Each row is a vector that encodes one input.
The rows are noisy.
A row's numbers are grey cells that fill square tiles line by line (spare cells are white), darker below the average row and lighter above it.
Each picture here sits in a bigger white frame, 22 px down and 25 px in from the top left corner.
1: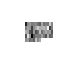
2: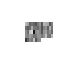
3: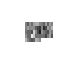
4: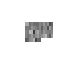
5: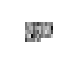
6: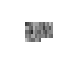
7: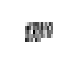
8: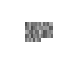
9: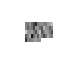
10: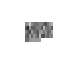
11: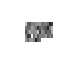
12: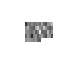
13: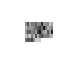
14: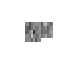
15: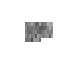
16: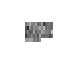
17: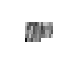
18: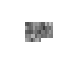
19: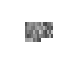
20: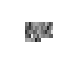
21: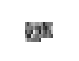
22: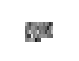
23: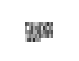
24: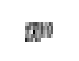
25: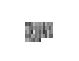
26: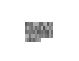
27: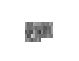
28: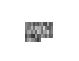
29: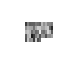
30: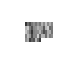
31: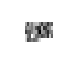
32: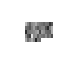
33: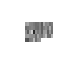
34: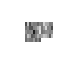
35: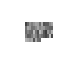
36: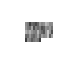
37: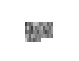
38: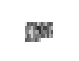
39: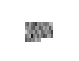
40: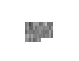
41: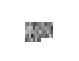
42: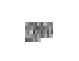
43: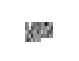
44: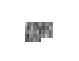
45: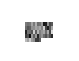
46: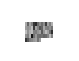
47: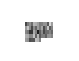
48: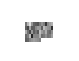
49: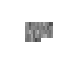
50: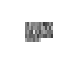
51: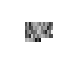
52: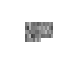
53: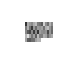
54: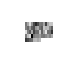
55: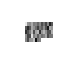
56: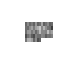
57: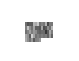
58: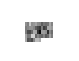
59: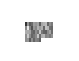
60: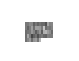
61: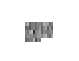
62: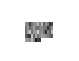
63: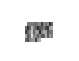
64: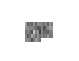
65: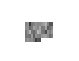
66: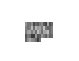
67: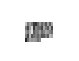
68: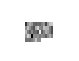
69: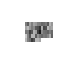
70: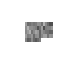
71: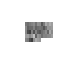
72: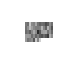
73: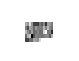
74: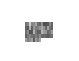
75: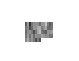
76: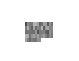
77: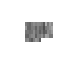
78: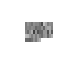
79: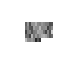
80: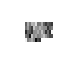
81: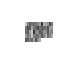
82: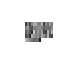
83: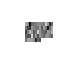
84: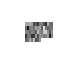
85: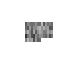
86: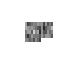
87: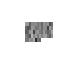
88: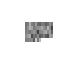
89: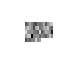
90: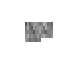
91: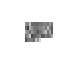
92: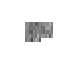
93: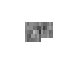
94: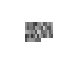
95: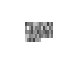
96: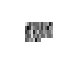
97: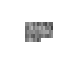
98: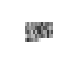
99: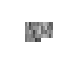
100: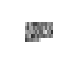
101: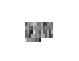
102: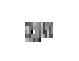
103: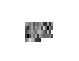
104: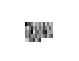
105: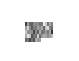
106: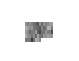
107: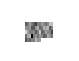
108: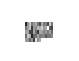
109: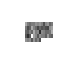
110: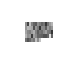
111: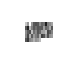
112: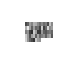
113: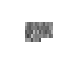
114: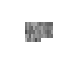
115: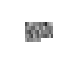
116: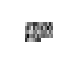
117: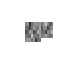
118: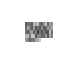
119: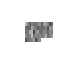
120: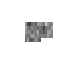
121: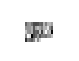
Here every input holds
either one of 10 labels, or a node of an 11-node tree, or three true/false values.
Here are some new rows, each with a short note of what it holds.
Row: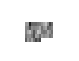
a node of an 11-node tree
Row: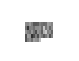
three true/false values
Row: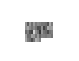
one of 10 labels
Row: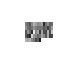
one of 10 labels
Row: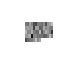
three true/false values
